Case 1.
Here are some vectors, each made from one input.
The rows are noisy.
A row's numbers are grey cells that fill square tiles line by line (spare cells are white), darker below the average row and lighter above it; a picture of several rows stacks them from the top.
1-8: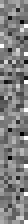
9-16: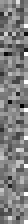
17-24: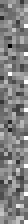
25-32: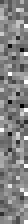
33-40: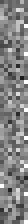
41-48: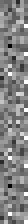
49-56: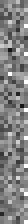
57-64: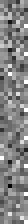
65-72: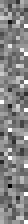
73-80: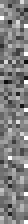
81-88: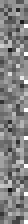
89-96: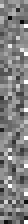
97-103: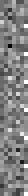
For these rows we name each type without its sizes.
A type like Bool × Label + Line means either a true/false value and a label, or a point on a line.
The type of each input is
Bool × Bool × Bool × Bool + Unit.
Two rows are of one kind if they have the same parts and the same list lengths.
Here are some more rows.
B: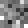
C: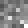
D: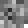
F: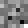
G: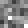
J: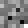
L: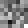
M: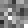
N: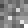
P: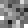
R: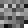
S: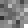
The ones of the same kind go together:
B, C, D, F, G, J, L, M, N, P, S
R

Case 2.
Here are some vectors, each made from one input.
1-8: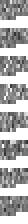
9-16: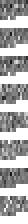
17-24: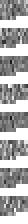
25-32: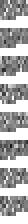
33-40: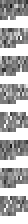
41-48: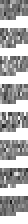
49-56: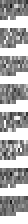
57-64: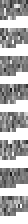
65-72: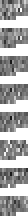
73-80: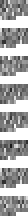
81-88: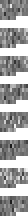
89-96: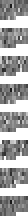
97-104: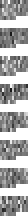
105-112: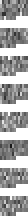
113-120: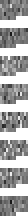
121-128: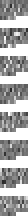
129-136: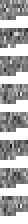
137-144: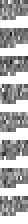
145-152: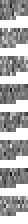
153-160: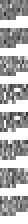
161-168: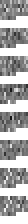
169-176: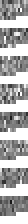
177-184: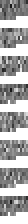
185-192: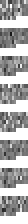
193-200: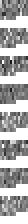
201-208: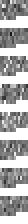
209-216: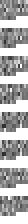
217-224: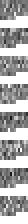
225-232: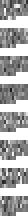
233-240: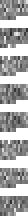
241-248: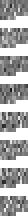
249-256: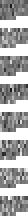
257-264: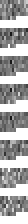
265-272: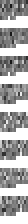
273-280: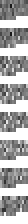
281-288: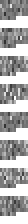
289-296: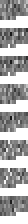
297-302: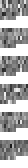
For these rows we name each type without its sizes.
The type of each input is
Tree.
